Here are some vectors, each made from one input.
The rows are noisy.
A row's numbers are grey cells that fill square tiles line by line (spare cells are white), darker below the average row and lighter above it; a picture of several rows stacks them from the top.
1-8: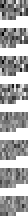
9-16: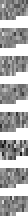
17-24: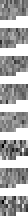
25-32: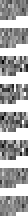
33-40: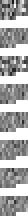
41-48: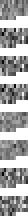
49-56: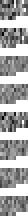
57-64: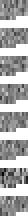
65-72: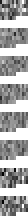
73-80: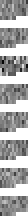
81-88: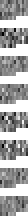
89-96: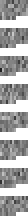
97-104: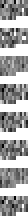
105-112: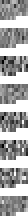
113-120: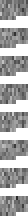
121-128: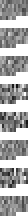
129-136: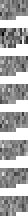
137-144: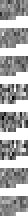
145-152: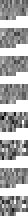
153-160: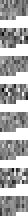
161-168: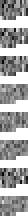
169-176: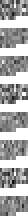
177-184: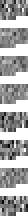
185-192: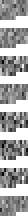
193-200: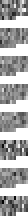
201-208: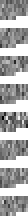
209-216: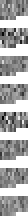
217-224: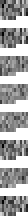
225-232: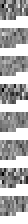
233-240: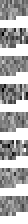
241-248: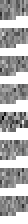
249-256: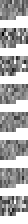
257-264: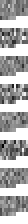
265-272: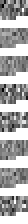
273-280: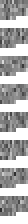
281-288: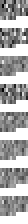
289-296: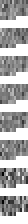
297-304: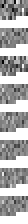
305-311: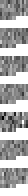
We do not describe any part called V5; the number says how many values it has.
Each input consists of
either a point on an 11-point line, or a true/false value and a value of V5.
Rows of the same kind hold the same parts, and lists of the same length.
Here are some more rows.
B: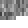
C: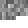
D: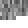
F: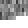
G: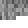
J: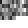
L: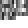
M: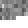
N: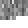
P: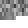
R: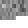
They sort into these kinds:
B, C, D, F, G, M, N, P, R
J, L

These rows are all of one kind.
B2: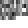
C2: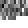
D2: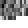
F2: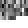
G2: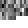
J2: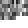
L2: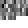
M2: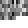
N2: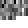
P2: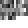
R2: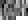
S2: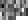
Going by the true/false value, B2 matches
J2, M2 and P2.
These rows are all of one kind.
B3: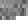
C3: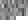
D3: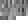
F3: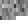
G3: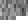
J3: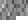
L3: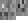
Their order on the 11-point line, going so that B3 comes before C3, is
F3, B3, C3, D3, G3, L3, J3.
